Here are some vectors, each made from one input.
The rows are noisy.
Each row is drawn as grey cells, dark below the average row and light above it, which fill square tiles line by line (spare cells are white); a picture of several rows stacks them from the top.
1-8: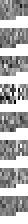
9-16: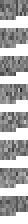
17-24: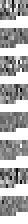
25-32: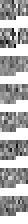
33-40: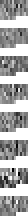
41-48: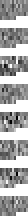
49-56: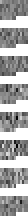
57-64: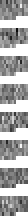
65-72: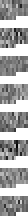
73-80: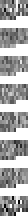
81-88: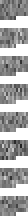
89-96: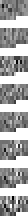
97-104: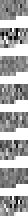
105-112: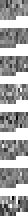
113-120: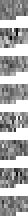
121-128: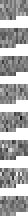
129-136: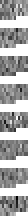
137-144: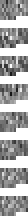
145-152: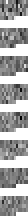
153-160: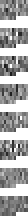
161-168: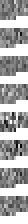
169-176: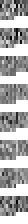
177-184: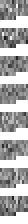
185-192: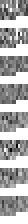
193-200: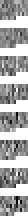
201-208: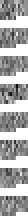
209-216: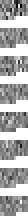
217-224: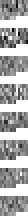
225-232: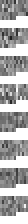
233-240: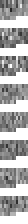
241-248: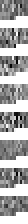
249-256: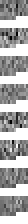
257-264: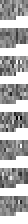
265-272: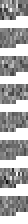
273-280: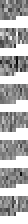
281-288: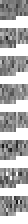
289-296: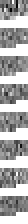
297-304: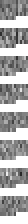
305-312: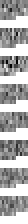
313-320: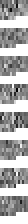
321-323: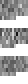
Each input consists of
a point on an 8-point circle, together with either a point on a 6-point circle, or a point on a 10-point line.
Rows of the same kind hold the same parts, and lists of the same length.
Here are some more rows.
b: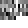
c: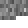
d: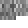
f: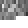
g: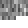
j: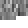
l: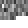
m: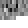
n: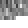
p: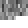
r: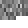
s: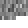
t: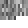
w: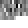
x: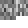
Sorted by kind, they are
b, c, d, g, j, m, n, p, r, s, t, x
f, l, w

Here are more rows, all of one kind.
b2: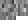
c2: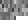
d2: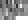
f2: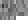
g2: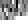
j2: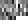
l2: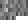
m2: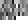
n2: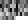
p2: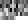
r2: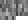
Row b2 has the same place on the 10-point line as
j2, n2 and p2.
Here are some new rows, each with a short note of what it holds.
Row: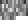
a point on a 6-point circle and a point on an 8-point circle
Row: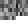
a point on an 8-point circle and a point on a 10-point line
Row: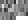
a point on a 6-point circle and a point on an 8-point circle
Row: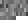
a point on an 8-point circle and a point on a 10-point line
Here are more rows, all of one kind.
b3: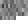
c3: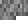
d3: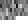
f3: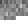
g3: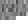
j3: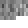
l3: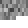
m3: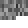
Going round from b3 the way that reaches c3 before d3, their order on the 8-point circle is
b3, g3, m3, c3, d3, f3, j3, l3.
